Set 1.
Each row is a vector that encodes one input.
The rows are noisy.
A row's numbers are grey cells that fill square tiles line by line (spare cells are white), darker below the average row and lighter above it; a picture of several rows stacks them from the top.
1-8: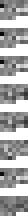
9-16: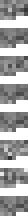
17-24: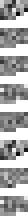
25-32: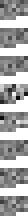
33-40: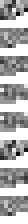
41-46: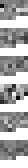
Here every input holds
either a fixed value, or a node of a 7-node tree.
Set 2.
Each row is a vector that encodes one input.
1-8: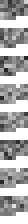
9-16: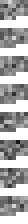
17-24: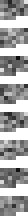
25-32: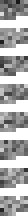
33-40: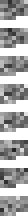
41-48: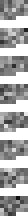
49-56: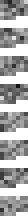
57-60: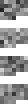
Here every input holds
three true/false values.
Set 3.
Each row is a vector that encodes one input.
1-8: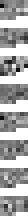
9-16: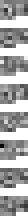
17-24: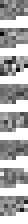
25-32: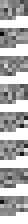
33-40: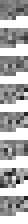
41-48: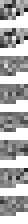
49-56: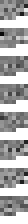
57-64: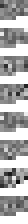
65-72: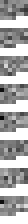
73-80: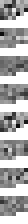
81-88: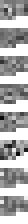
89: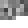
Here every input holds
either a fixed value, or a node of a 13-node tree.
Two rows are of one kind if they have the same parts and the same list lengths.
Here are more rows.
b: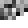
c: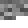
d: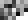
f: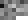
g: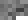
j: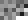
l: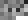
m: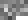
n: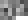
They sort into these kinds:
b, d
c, f, g, j, l, m, n

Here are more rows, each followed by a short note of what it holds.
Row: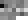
a node of a 13-node tree
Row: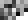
a fixed value
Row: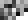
a fixed value
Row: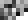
a fixed value
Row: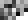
a fixed value
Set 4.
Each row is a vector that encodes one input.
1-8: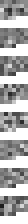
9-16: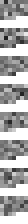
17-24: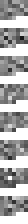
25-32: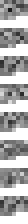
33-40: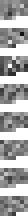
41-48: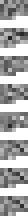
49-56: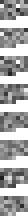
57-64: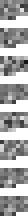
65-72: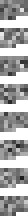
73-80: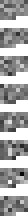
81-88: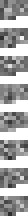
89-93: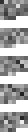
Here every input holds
four true/false values.
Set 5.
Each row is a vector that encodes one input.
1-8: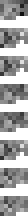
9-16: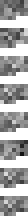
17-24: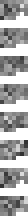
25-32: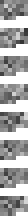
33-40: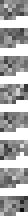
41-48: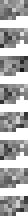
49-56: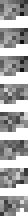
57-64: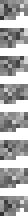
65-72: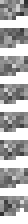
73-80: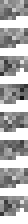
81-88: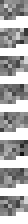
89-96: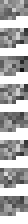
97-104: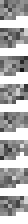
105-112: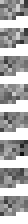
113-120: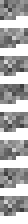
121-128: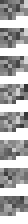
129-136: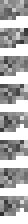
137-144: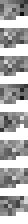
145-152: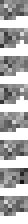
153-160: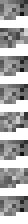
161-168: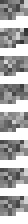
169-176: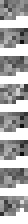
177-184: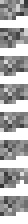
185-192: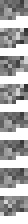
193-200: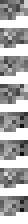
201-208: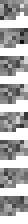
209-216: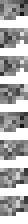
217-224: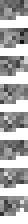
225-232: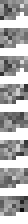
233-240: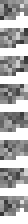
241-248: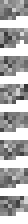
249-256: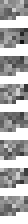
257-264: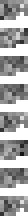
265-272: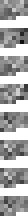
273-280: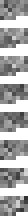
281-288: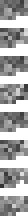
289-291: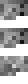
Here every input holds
three true/false values.
